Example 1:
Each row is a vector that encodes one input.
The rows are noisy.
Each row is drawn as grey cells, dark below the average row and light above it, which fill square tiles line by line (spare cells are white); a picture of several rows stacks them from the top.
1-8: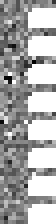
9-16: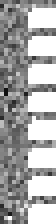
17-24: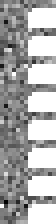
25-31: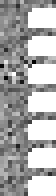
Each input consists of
either a fixed value, or three true/false values.
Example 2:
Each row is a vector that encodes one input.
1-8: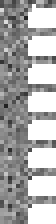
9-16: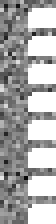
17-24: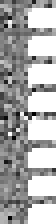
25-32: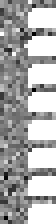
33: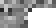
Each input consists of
either a fixed value, or three true/false values.
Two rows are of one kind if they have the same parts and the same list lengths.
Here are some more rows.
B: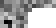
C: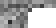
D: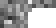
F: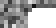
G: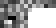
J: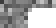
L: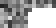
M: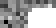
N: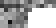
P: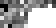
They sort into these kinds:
B, C, J, L, M, N
D, F, G, P

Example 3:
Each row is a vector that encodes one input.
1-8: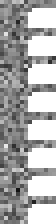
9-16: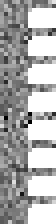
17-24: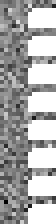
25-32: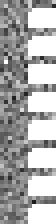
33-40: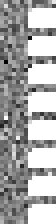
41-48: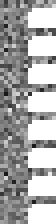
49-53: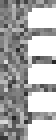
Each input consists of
a point on a 9-point line.
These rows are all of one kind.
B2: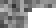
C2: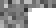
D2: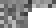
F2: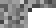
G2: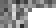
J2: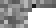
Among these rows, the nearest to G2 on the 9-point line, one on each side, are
B2 and D2.
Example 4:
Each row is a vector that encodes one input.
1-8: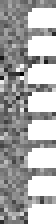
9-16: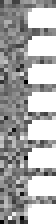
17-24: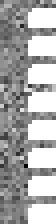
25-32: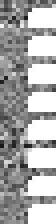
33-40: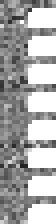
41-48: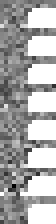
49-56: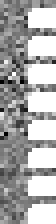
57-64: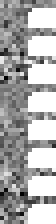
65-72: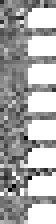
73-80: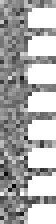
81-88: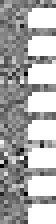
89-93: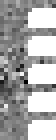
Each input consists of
a point on a 12-point line.
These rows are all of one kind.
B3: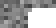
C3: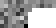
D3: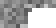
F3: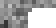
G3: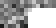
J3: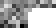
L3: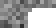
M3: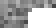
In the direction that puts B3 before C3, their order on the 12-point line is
J3, L3, F3, M3, D3, G3, B3, C3.
